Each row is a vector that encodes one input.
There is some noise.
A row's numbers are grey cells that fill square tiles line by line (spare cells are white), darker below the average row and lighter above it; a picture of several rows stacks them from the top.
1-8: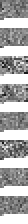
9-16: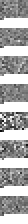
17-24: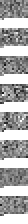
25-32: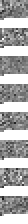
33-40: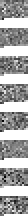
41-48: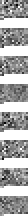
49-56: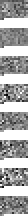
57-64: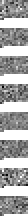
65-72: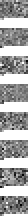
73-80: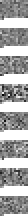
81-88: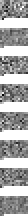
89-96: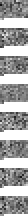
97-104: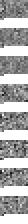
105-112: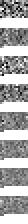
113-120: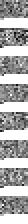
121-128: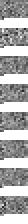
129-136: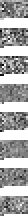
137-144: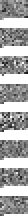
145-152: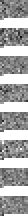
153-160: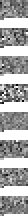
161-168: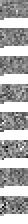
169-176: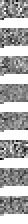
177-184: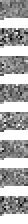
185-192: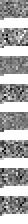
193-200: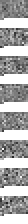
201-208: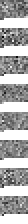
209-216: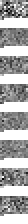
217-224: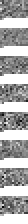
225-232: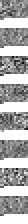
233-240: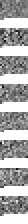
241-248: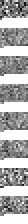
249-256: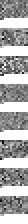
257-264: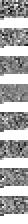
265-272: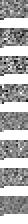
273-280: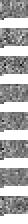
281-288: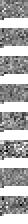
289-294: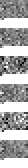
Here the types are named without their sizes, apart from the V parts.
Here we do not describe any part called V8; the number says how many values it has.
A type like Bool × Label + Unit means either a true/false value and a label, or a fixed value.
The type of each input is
(Circle + Line) × Line × (Tree + V8).
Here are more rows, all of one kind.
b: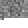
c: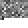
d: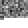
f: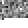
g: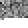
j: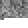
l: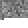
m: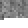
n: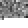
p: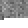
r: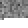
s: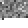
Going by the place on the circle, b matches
d and s.
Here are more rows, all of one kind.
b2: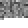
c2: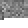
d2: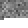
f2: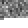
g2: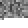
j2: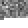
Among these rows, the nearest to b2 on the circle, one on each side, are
d2 and j2.
